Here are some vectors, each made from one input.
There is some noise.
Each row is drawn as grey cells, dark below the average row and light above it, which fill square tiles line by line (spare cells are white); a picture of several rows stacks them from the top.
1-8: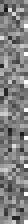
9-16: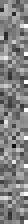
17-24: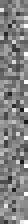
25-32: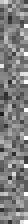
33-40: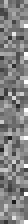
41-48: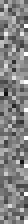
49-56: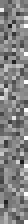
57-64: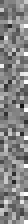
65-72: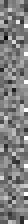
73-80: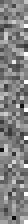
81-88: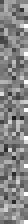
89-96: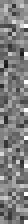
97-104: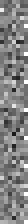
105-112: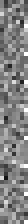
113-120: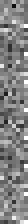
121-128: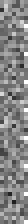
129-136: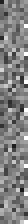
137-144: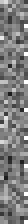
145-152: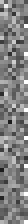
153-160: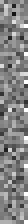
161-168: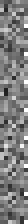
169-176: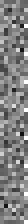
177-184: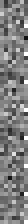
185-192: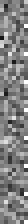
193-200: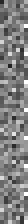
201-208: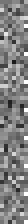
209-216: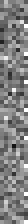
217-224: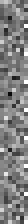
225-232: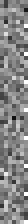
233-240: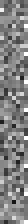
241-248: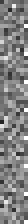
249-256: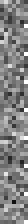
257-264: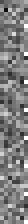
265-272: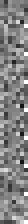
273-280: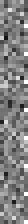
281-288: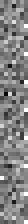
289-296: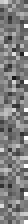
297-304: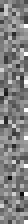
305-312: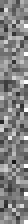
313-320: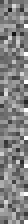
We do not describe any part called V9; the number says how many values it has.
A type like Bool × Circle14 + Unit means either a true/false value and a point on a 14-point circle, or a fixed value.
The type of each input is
Bool × Line6 + Line12 × (Line12 + V9).
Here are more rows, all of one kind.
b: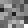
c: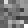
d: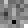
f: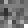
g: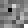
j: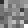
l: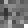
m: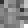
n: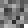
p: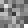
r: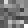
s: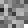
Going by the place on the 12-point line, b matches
p and s.
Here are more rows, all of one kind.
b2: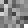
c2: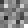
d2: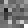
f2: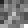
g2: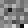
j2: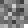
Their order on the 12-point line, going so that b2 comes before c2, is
b2, c2, d2, f2, g2, j2.
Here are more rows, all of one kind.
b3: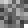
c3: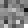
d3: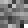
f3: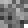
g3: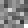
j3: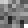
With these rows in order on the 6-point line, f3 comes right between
b3 and c3.
